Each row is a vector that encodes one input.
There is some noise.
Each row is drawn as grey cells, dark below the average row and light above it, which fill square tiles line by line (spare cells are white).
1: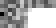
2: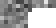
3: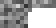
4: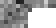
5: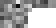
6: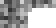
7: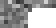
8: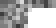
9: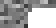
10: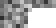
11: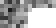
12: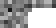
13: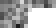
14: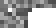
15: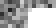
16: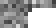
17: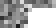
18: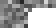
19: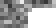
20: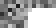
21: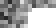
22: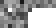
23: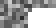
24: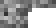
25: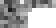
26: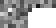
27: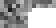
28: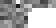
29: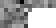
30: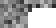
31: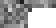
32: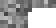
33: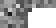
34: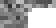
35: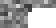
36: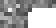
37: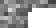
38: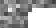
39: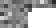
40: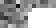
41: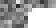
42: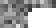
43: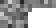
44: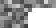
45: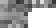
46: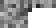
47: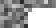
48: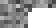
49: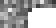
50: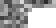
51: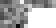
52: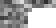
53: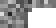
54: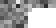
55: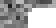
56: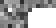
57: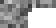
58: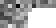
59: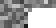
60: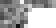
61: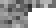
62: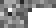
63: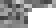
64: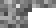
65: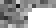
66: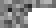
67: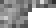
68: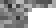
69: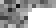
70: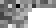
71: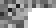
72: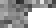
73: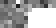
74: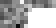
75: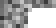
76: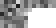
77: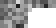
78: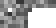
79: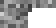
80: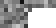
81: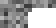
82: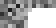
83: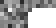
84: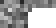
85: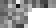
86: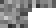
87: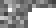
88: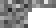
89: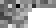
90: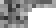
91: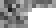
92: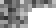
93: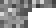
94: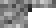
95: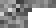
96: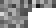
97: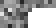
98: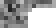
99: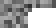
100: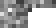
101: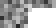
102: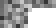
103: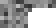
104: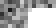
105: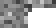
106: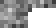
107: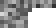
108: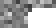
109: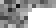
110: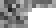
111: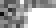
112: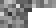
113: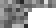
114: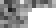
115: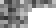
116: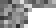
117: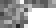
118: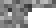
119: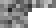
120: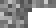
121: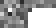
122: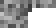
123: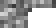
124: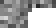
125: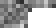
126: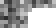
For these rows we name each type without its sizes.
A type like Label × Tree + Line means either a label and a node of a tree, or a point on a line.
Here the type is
Bool × (Circle + Label × Line × Line) × Line.
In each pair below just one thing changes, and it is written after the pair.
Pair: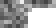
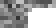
the place on the circle
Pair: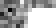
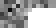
the place on the circle
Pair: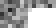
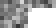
the true/false value
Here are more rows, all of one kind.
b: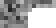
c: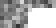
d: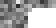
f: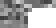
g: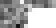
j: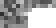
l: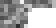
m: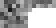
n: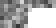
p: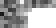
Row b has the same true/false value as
j, m and p.
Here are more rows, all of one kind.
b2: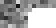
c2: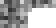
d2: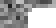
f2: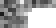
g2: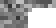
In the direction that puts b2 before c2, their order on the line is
b2, c2, d2, g2, f2.
